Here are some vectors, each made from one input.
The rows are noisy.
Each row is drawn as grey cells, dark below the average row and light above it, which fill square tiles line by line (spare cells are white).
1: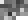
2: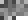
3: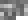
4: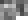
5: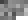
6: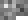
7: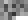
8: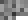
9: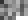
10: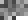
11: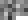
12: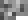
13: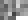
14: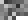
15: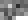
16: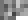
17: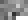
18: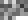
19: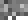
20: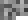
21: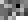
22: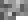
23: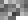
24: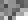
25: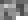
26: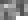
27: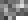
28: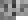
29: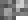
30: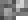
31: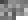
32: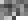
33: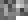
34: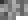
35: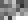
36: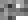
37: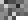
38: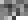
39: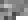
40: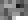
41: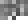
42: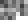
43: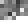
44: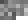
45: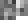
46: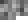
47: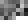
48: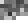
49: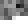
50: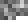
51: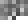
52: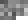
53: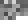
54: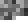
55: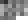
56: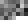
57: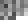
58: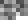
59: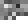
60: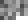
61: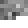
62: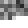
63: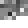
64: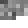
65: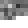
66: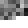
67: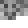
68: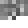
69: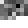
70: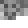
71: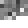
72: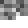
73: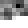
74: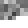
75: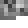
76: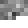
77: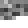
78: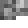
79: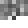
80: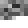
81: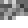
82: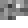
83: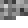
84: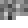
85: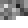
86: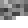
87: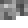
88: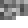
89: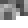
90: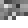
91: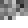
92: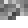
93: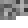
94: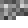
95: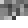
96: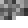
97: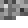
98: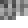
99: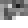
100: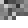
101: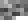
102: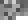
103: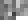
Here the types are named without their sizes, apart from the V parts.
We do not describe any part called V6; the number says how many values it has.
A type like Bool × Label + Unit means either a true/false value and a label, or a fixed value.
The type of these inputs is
(Bool × Bool × Bool + Line) × V6.
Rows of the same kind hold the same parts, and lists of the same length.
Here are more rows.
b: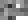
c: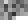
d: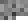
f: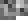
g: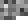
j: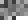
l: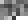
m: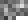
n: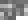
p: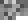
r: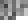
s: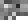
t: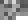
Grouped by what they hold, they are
b, f, g, j, l, m, s
c, d, n, p, r, t

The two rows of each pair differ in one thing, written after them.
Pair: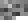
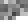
the value of V6
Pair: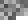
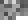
one of the three true/false values
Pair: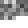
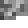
the value of V6
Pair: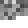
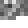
one of the three true/false values
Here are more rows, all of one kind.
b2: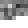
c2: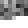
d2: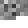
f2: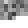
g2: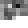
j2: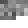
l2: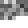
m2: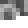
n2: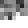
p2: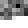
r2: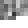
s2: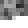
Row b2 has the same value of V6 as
c2, g2, p2 and s2.
